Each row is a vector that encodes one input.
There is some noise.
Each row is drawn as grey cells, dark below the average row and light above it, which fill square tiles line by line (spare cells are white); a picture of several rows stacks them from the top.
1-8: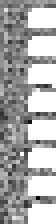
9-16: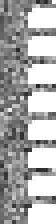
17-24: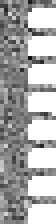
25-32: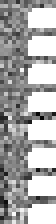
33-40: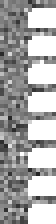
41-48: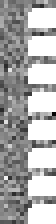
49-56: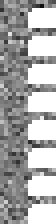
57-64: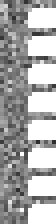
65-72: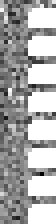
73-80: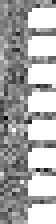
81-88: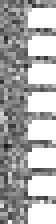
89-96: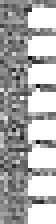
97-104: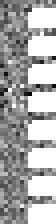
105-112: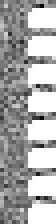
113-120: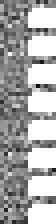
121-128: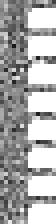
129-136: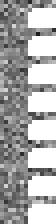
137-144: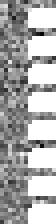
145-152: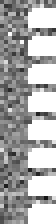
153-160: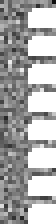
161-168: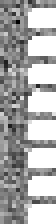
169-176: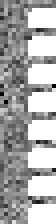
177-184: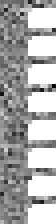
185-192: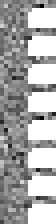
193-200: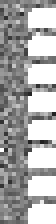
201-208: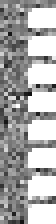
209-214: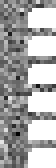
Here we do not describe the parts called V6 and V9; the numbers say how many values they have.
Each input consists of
a point on a 7-point line, together with either a point on a 5-point line and a value of V9, or a value of V6.
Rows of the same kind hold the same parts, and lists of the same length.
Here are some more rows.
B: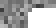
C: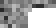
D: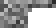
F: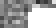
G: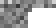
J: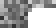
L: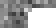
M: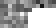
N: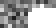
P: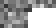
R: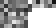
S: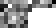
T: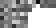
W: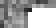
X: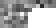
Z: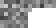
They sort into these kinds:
B, C, D, L, M, S, X
F, G, J, N, P, R, T, W, Z

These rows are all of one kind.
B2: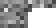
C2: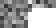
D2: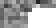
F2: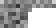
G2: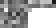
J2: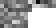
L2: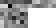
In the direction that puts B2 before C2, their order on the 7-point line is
L2, G2, F2, B2, C2, J2, D2.
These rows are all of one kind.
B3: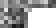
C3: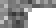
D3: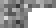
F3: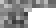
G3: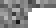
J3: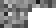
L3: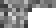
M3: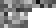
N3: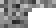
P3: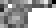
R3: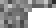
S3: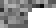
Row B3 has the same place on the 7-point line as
C3, F3, P3 and R3.
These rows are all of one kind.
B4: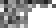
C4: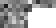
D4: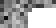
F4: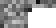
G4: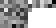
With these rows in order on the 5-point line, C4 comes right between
B4 and F4.
